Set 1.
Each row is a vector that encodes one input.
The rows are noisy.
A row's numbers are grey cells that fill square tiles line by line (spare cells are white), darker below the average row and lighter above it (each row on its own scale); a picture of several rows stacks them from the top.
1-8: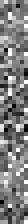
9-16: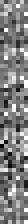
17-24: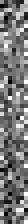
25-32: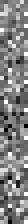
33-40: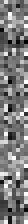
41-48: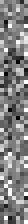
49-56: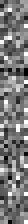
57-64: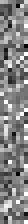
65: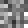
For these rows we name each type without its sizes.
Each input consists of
a point on a line.
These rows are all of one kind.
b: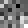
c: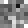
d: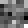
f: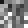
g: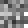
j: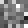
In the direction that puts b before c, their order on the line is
b, c, d, j, g, f.
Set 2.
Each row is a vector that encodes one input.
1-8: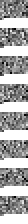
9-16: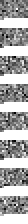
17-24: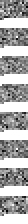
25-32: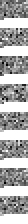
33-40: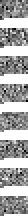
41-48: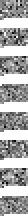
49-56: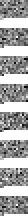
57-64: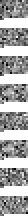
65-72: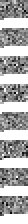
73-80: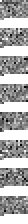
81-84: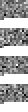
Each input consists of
one of 11 labels.
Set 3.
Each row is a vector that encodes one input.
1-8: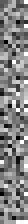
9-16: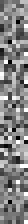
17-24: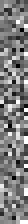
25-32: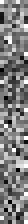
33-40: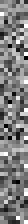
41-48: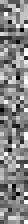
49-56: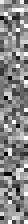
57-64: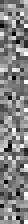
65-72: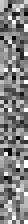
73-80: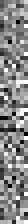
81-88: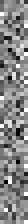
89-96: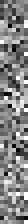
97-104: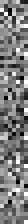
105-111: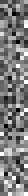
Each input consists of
one of 9 labels.
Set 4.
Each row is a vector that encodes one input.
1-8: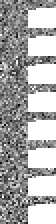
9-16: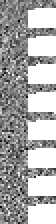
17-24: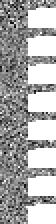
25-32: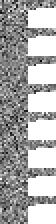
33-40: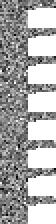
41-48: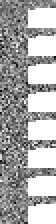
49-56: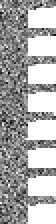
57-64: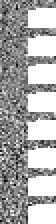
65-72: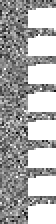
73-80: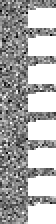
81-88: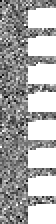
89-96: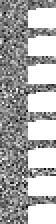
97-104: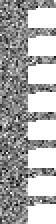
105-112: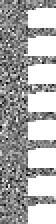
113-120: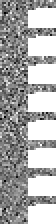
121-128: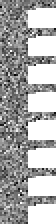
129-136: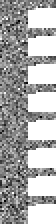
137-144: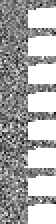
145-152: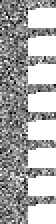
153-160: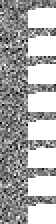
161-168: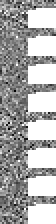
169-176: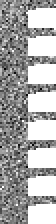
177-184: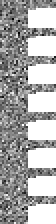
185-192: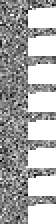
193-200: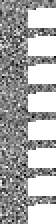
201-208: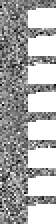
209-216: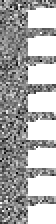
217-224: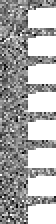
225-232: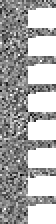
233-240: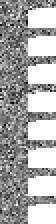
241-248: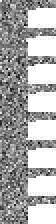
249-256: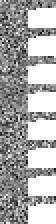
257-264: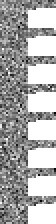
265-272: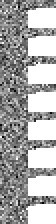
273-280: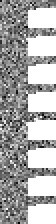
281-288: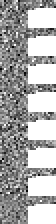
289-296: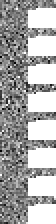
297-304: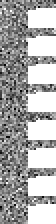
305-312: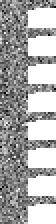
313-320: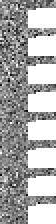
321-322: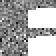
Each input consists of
one of 11 labels.
